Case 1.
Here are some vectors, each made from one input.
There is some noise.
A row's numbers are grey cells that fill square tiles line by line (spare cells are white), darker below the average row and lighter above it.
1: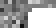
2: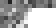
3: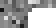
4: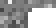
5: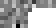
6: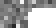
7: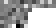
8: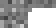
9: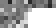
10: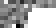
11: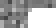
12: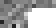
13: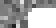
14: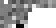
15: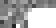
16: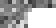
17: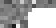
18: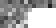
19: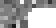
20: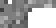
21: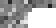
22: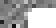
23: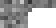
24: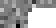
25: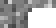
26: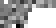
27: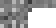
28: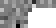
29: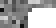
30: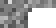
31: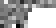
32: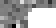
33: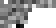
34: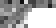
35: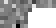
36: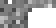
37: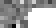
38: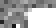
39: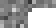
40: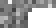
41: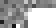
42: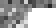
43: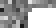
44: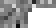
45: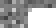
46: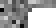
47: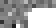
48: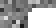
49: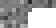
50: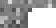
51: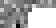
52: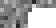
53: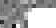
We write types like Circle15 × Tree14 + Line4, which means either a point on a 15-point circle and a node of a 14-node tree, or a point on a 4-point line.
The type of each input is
Bool × Line4.
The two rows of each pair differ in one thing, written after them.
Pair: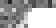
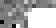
the true/false value
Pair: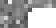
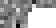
the true/false value
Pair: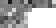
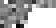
the place on the 4-point line
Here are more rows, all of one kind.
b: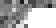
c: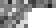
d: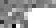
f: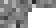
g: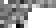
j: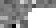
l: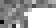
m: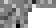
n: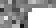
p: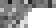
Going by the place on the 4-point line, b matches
c, d, l and p.
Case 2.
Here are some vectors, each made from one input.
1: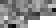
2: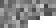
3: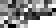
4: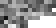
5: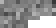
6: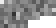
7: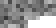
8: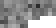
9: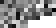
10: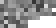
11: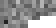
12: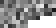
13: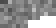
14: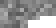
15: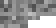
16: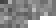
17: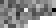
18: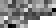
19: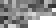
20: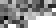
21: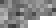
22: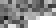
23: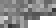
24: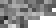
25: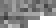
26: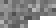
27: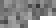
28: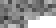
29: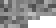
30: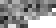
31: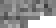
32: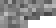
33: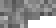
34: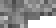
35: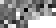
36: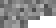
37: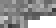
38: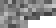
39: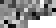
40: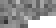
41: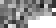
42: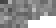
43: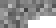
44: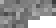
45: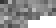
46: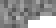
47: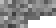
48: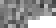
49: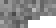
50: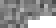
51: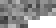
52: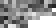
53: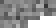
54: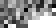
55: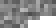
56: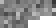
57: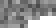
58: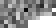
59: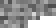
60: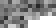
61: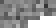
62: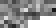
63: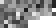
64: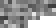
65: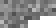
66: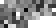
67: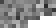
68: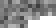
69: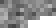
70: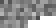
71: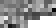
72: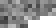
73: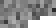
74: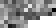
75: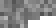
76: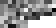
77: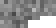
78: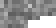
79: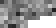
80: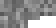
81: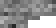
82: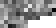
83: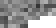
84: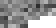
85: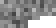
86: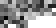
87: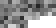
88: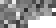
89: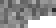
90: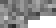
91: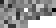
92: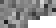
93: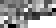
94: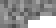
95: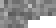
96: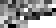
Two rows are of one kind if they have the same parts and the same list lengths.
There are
2 kinds of row.
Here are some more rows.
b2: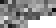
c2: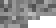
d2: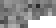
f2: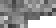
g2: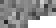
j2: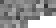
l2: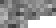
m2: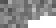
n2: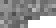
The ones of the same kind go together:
b2, f2, l2, m2, n2
c2, d2, g2, j2

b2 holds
one of 11 labels.
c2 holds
a point on a 9-point line.
